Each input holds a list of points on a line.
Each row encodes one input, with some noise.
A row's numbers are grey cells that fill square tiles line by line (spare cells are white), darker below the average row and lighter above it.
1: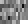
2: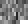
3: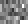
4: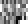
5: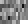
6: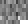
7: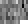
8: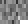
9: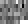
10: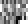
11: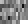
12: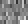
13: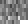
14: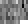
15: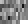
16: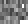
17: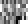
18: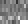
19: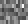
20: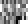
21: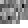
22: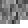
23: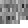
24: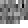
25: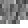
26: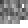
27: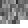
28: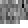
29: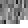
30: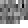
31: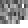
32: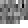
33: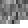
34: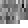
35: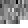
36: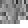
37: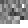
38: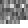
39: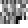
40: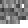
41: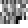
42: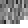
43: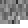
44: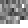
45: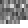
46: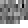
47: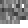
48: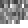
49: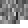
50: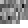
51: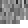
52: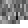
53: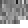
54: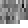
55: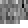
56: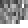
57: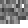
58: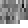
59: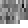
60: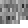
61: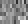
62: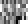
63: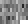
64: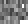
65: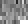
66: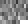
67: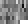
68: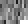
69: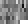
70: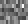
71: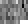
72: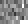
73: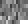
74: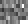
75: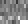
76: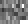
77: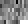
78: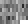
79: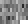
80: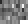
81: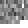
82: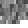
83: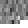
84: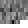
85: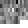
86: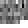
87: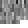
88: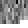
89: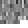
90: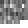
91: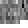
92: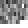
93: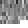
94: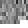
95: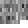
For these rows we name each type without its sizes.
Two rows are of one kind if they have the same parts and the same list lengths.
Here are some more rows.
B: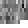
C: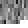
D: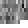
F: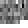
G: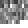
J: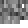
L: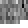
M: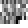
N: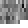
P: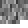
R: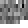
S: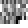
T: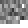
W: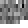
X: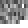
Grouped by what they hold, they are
B, D, F, L, N, R, W
C, P
G, J, T, X
M, S

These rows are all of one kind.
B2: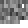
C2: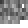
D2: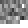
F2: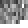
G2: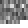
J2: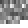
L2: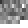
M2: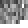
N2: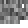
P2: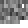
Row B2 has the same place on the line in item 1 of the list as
C2, N2 and P2.
